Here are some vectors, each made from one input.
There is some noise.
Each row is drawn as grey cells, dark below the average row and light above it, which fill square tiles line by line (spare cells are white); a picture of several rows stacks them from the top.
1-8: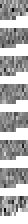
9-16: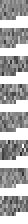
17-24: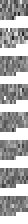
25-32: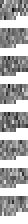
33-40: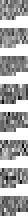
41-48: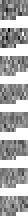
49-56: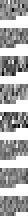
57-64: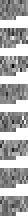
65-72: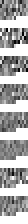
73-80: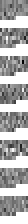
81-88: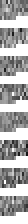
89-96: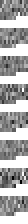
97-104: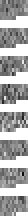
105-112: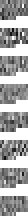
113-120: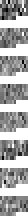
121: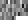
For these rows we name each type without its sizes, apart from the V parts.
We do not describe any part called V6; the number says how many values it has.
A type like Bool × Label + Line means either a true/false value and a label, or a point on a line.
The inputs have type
(Line + V6) × (Tree + Unit).
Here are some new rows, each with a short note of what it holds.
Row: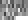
a node of a tree and a value of V6
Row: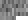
a value of V6
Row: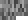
a point on a line and a node of a tree
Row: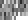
a point on a line and a node of a tree
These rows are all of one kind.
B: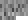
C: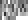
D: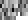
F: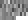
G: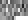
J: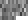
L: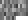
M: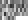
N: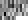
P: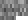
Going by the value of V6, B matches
J, N and P.
